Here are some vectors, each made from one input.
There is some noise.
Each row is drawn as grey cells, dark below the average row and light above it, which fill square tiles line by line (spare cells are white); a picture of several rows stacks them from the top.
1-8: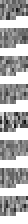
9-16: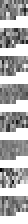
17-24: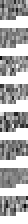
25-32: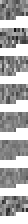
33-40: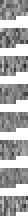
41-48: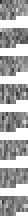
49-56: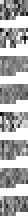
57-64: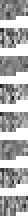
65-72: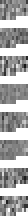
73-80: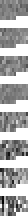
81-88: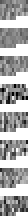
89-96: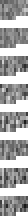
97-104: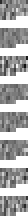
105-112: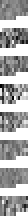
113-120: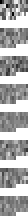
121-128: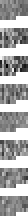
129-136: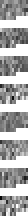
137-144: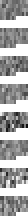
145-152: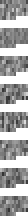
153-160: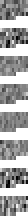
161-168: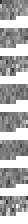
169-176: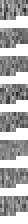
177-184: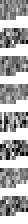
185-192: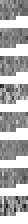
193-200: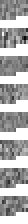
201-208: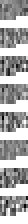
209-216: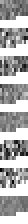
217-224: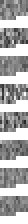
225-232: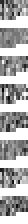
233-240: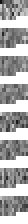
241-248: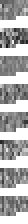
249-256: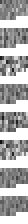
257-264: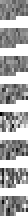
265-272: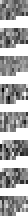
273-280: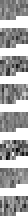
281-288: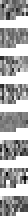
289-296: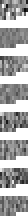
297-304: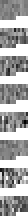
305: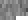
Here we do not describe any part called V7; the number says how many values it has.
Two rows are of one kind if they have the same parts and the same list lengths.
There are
3 kinds of row.
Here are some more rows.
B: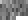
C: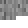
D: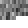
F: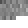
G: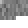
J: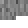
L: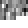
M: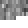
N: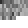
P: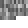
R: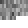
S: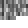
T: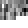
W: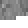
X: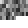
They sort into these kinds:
B, D, L, M, S, T, W
C, F, G, J, N, R, X
P

